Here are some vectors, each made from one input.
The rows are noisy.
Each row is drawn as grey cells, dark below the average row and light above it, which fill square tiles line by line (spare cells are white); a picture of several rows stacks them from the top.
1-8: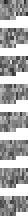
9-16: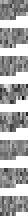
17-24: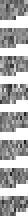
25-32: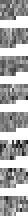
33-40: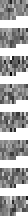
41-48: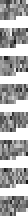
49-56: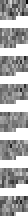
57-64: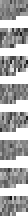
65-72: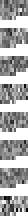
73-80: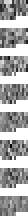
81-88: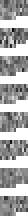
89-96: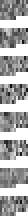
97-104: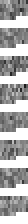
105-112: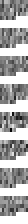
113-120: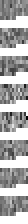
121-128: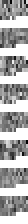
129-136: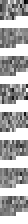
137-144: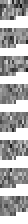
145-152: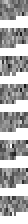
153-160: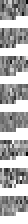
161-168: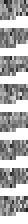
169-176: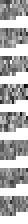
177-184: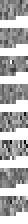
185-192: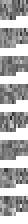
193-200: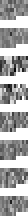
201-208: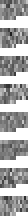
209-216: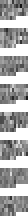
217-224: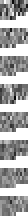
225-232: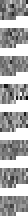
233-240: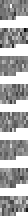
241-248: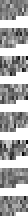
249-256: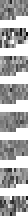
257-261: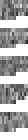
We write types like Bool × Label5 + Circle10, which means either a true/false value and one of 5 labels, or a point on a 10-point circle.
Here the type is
Circle6 + Circle13 + Unit.
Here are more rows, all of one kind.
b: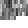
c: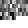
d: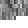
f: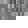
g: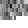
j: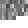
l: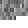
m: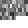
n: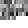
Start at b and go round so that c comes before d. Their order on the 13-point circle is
b, n, f, l, c, j, m, g, d.
